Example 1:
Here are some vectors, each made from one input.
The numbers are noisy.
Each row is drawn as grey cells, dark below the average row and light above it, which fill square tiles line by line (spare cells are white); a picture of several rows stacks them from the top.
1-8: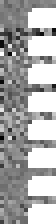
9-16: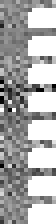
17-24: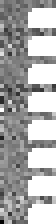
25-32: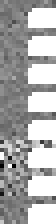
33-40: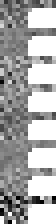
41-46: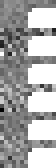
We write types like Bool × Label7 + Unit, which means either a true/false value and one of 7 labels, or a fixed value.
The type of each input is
Bool × Line4 × Line4.
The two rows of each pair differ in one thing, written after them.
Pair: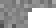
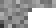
the place on one of the two 4-point lines
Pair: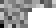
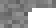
the true/false value
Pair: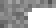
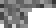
the true/false value
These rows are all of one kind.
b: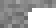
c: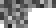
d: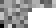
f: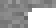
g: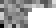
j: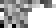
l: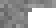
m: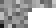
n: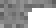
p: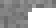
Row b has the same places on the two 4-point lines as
d, f, m and p.
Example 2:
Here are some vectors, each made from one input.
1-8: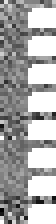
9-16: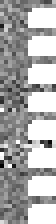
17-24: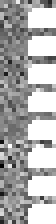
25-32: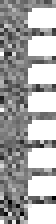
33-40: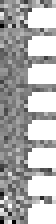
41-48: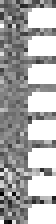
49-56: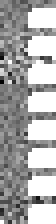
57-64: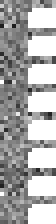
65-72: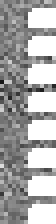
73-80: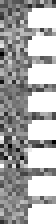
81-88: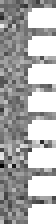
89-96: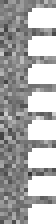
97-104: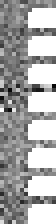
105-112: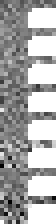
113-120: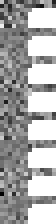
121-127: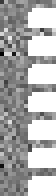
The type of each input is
List2(Circle9).
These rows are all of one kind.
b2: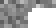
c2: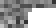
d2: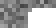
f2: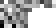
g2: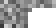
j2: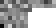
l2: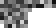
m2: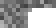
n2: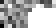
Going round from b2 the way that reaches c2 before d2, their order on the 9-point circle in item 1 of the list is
b2, f2, g2, c2, l2, j2, m2, d2, n2.
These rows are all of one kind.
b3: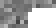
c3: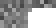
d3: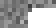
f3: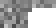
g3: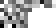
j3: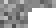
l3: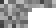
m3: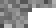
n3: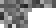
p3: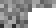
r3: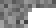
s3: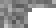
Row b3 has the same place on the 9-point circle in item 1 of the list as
f3, p3 and r3.
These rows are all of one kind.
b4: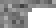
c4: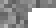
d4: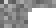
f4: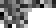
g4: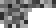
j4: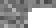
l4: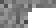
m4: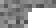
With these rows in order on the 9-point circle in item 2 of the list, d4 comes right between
j4 and l4.
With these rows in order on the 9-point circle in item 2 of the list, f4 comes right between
l4 and m4.
